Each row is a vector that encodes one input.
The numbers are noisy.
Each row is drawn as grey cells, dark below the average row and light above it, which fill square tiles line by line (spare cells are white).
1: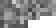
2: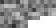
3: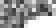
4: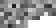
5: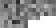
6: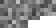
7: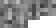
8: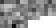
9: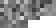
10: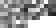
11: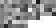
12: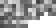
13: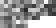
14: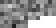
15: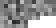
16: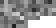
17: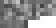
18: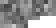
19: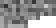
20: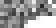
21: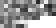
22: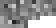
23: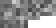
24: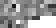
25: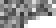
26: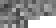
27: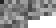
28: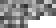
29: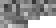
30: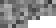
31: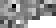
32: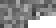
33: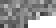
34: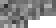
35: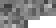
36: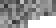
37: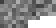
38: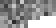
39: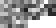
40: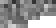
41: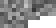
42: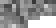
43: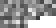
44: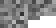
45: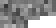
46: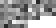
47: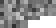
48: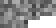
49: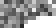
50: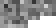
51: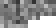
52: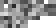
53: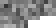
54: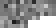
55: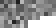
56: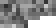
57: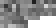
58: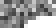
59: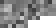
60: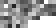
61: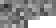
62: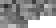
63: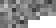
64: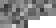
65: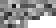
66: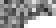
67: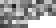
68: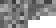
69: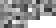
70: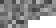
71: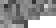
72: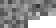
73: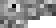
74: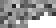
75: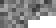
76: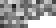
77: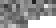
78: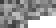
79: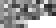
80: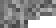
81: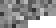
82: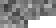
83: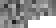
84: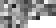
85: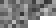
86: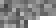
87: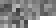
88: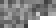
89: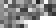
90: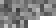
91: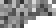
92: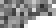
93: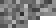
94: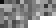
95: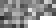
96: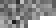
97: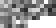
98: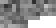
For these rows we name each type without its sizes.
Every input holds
either a point on a circle, or a list of points on a line.
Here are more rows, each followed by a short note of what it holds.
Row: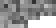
a list of one item
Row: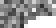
the empty list
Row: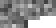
a list of one item
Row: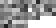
a point on a circle
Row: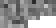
a list of one item
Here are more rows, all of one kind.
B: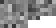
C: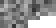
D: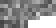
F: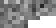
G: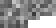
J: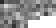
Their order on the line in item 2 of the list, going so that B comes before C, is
B, D, C, J, F, G.
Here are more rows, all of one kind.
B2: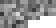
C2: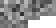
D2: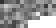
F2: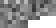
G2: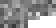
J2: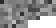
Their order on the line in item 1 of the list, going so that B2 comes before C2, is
D2, B2, J2, C2, F2, G2.
